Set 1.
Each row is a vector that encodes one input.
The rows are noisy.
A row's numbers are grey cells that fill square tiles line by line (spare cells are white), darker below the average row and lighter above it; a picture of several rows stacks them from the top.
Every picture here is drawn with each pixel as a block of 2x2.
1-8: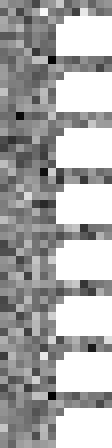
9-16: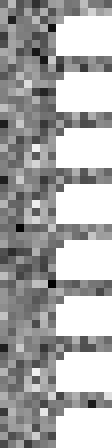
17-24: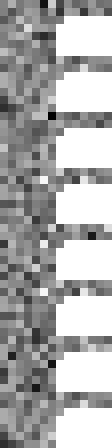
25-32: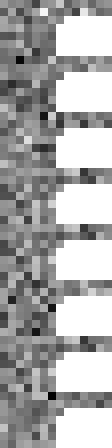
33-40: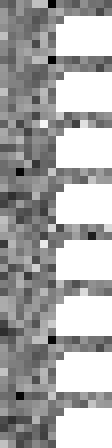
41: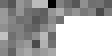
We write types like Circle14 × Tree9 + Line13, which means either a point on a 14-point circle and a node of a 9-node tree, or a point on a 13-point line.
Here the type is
Circle9.
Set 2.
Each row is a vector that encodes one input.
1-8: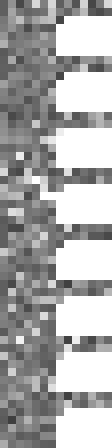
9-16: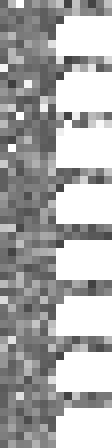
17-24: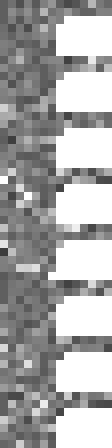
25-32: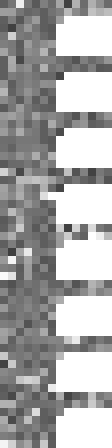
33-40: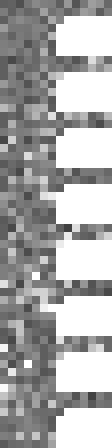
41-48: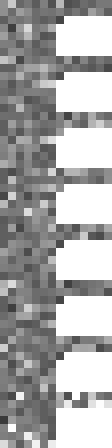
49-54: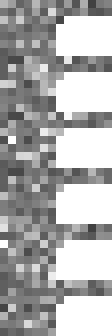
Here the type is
Line8.
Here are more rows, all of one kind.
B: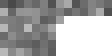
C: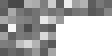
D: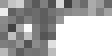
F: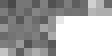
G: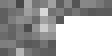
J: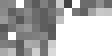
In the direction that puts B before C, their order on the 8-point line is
G, B, F, D, J, C.
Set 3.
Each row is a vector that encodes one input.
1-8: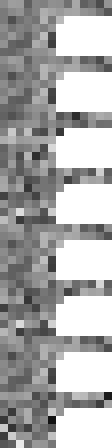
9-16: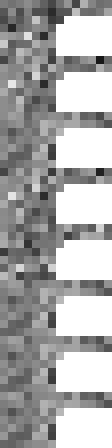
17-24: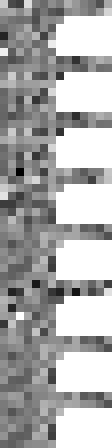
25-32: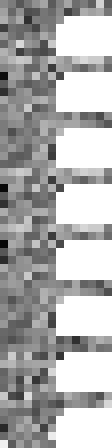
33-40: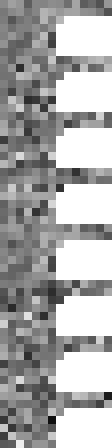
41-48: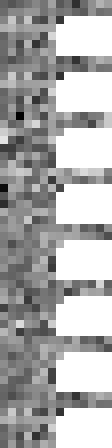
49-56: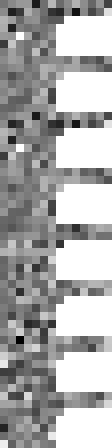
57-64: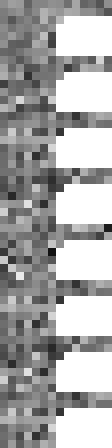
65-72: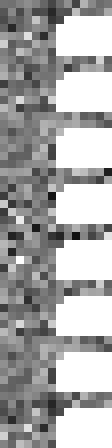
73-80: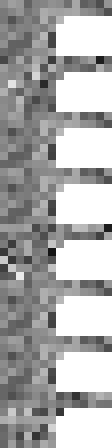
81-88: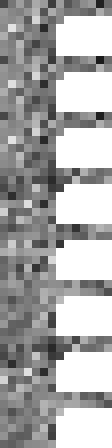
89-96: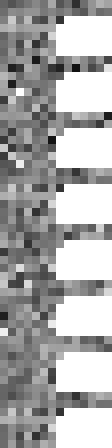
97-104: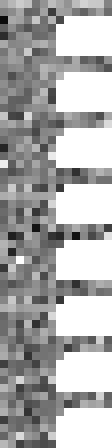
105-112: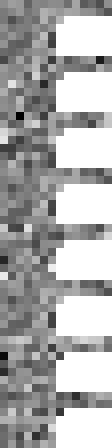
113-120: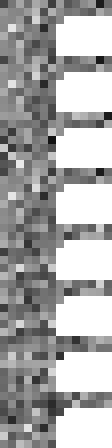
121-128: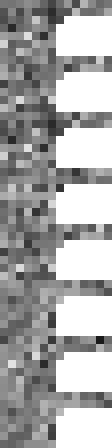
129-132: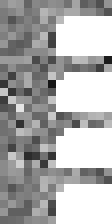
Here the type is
Label11.
